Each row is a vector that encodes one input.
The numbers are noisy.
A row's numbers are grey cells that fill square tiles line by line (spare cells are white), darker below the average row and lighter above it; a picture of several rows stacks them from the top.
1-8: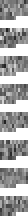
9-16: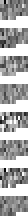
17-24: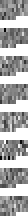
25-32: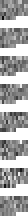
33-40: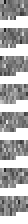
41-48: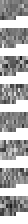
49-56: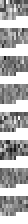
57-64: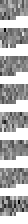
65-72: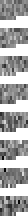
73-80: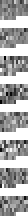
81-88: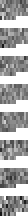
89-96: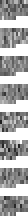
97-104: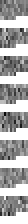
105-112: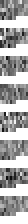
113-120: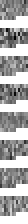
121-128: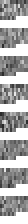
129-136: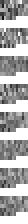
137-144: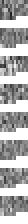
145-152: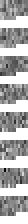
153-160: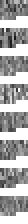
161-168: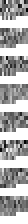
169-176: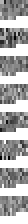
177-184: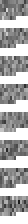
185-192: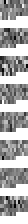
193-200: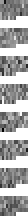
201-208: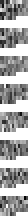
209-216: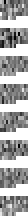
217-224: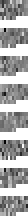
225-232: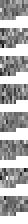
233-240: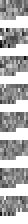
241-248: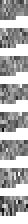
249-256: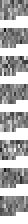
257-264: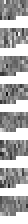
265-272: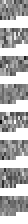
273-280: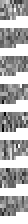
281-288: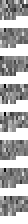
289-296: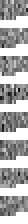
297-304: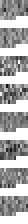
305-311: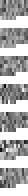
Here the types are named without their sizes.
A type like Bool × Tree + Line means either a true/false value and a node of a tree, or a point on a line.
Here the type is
Bool × Label.
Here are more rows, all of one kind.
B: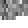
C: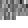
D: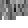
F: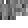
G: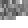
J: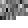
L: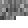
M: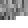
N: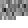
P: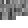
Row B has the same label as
G and M.
